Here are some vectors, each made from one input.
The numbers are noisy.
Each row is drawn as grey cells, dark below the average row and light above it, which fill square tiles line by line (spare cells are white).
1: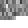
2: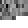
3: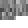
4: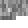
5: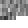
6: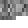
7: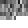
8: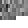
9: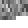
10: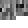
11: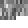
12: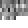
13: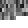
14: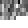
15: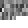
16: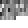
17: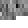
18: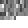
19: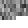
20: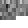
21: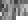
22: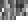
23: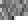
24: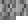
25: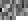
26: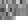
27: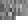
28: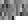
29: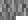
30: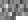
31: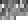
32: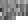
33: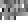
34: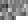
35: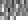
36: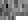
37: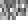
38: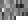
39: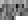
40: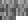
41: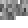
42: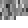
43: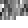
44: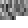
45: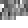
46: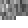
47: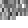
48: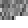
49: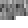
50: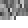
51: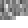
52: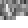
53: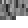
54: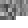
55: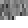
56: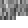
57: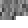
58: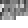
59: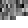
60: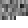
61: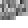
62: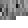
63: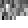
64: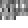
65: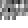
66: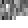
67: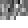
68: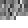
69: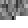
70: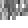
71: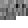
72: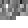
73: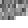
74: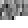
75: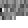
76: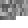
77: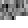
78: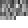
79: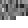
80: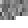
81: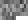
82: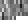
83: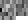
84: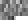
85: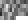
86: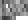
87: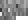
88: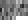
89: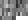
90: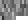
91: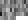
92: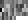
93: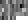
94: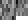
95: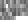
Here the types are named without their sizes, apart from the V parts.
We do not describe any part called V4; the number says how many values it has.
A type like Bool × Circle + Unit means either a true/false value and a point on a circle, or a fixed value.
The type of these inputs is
(Bool × Bool × Bool × Bool + V4) × Tree.
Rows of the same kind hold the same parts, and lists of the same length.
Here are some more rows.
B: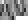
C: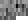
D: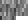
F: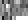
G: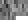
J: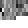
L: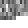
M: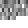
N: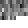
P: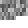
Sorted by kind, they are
B, C, D, F, G, J, L, N, P
M

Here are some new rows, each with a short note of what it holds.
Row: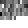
a node of a tree and a value of V4
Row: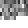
a node of a tree and a value of V4
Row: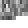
a node of a tree and four true/false values
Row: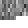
a node of a tree and four true/false values
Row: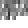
a node of a tree and a value of V4
